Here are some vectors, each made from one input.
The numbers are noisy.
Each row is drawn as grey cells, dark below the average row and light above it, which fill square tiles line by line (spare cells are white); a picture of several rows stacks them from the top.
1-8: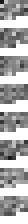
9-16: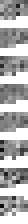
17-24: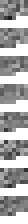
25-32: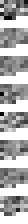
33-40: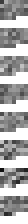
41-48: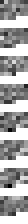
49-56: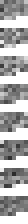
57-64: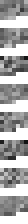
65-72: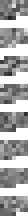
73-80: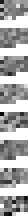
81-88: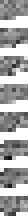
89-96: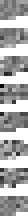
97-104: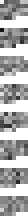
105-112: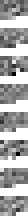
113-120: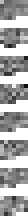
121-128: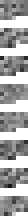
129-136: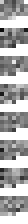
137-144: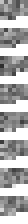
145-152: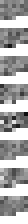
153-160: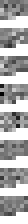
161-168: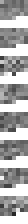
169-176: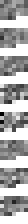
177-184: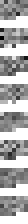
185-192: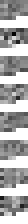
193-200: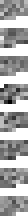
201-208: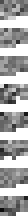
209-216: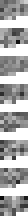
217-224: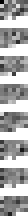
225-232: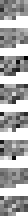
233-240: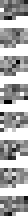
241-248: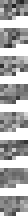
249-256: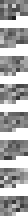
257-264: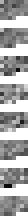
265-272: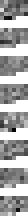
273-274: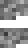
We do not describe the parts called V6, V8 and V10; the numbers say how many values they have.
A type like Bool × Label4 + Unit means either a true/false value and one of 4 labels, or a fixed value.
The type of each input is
Bool × V6 + Circle11 + (Line5 + V10) × V8.
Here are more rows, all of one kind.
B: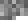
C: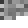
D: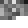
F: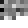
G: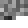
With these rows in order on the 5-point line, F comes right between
C and G.
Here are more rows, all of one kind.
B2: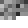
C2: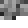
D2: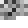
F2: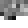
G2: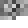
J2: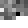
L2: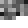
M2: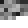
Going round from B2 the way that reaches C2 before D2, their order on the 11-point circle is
B2, C2, F2, L2, J2, M2, D2, G2.
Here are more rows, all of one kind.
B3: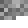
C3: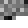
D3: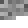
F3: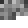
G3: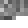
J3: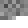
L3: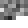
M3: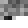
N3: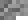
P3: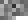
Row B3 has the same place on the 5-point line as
J3 and N3.
